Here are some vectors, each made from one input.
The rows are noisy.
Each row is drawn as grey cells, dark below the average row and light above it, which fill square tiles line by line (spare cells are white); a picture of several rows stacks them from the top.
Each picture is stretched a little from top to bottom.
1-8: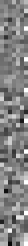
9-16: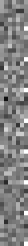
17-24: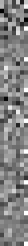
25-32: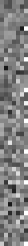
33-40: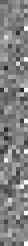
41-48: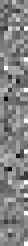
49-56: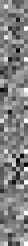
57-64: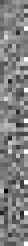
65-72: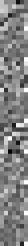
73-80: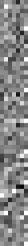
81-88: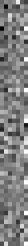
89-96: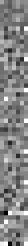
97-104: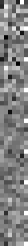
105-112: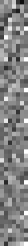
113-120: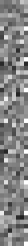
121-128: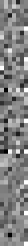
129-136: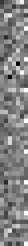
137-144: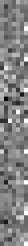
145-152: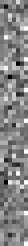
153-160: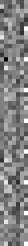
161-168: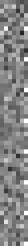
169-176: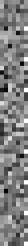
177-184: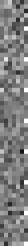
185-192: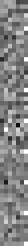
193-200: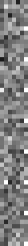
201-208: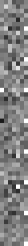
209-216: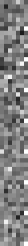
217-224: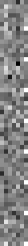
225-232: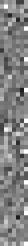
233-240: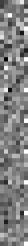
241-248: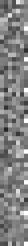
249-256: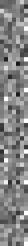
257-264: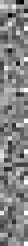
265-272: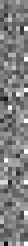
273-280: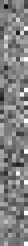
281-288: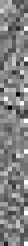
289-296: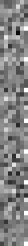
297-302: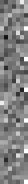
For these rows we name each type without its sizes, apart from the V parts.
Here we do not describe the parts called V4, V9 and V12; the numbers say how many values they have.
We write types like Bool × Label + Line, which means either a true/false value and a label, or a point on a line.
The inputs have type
(Bool × Bool × Bool + V4) × V9 × V12 + Circle × (Tree + Unit).
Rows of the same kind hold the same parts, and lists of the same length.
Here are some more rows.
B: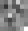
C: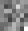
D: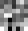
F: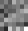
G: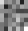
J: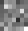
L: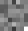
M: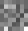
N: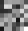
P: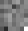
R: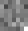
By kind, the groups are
B, C, D, G, L, R
F, P
J, M
N

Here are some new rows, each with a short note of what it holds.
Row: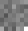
three true/false values, a value of V9 and a value of V12
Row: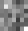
a point on a circle and a node of a tree
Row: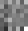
three true/false values, a value of V9 and a value of V12
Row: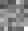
a value of V4, a value of V9 and a value of V12
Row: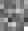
a value of V4, a value of V9 and a value of V12
